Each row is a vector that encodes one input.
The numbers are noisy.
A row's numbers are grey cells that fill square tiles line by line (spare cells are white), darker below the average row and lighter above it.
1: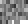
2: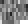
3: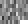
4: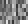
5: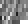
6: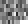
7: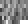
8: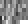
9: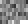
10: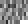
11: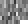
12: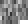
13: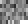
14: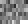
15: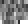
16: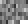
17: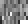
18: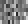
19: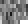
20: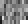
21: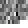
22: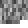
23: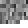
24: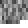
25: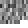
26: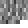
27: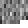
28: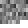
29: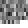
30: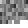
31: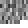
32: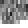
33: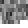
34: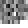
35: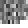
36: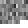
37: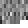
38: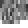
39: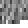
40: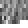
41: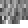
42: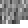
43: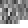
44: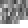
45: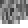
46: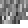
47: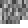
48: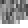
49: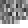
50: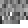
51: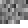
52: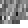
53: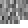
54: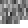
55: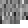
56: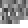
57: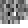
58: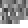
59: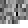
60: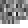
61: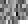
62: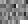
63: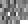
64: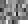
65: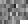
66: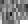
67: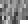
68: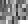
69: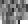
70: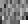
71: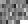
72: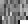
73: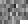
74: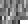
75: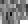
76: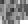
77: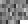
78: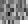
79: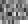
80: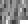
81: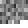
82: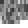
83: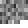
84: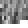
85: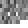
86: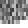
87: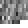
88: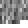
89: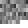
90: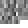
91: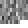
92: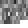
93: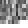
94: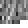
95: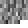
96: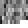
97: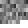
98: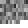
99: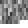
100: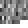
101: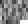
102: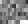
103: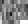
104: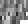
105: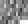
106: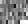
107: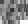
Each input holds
a point on an 8-point circle and a node of each of two 7-node trees.
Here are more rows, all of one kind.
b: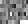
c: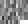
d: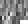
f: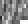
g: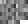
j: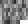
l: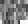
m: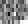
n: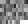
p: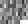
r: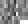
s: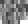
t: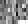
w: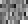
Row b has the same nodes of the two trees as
d, m and p.
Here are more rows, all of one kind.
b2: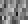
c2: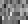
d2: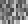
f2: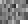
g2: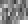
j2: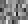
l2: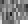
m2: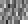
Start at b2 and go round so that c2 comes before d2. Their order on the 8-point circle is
b2, c2, f2, m2, g2, l2, d2, j2.
